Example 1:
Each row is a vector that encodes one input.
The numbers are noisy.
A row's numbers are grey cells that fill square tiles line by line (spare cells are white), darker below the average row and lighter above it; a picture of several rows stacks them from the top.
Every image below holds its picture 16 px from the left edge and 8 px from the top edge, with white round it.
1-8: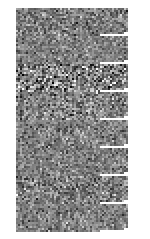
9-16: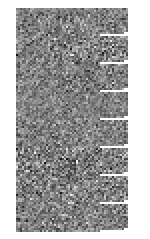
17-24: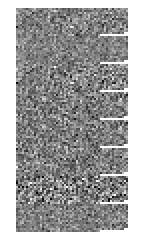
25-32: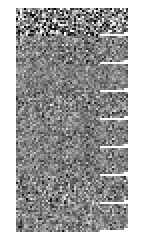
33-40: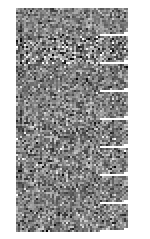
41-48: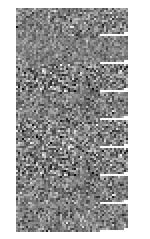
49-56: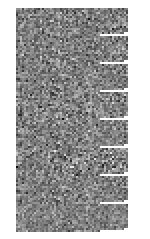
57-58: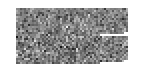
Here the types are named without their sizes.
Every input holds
a node of a tree.
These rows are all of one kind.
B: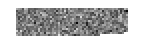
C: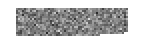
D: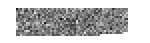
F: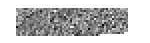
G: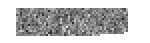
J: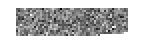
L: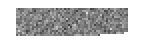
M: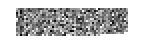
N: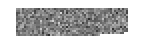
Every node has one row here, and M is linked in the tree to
C.
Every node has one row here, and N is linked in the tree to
B and L.
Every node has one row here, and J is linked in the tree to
D and L.
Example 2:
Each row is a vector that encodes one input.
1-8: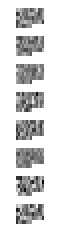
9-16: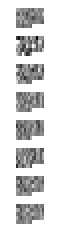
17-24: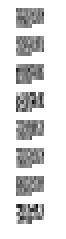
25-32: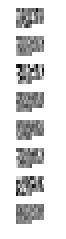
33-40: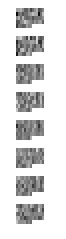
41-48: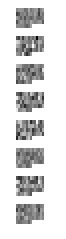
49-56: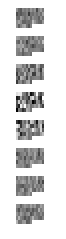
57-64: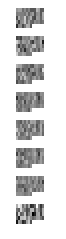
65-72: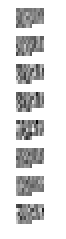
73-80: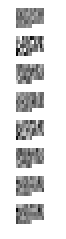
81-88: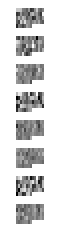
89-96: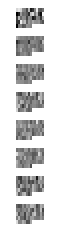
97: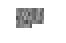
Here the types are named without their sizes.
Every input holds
either a fixed value, or four true/false values.
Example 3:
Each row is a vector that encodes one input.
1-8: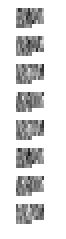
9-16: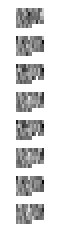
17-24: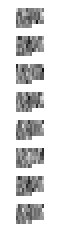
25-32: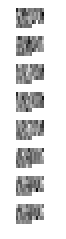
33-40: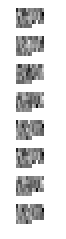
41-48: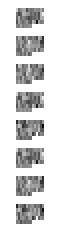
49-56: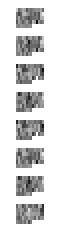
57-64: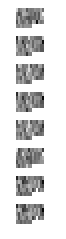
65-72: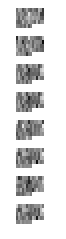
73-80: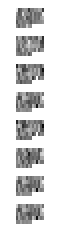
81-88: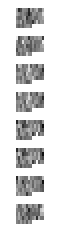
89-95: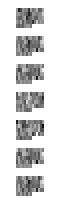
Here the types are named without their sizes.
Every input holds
three true/false values.
